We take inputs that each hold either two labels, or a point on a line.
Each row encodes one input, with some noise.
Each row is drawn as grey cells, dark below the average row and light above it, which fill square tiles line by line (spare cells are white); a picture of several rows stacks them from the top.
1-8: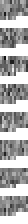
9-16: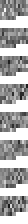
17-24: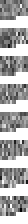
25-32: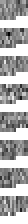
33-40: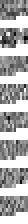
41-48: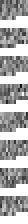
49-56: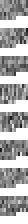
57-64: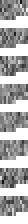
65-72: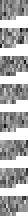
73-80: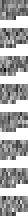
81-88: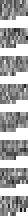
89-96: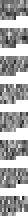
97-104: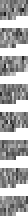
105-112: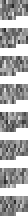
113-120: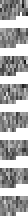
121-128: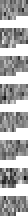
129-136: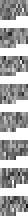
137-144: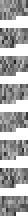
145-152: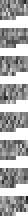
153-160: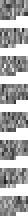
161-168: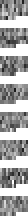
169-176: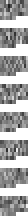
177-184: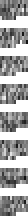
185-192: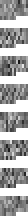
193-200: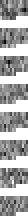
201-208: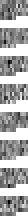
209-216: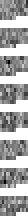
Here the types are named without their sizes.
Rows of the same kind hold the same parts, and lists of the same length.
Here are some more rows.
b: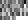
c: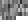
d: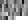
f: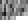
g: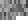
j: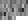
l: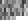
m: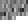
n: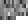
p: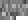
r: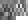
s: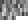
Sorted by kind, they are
b, d, f, g, j, l, m, p, s
c, n, r

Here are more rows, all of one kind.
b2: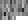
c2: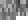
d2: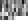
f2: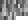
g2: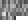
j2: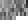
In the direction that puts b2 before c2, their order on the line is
g2, b2, j2, c2, f2, d2.
